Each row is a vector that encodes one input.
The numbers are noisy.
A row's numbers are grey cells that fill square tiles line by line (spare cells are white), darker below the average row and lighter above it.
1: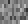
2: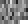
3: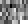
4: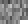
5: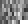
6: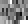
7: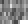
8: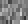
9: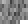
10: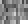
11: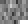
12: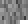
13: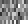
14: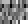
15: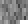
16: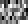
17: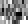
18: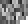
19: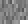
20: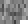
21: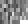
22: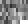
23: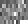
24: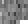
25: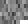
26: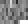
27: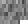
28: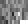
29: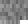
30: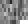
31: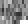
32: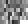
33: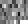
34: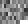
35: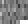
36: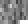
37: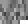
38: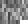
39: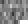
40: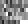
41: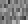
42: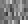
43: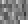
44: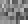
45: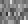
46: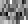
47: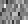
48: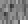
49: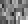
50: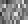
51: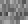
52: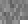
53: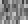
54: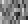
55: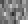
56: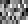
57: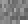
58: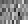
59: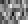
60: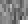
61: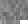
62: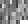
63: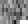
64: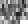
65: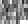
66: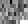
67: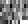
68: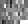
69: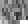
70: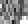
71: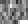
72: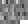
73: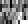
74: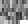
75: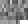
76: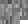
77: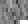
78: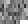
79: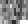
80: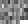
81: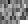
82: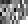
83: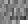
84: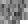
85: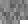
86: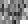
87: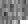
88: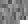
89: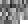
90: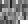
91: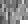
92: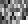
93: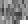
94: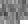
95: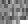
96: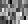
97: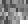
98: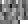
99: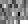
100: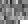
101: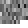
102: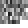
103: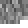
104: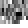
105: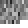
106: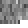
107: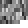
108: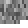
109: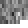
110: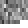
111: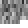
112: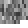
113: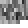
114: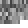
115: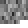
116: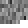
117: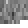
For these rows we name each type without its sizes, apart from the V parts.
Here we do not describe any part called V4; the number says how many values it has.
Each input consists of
either a true/false value and a value of V4, or a list of points on a line.
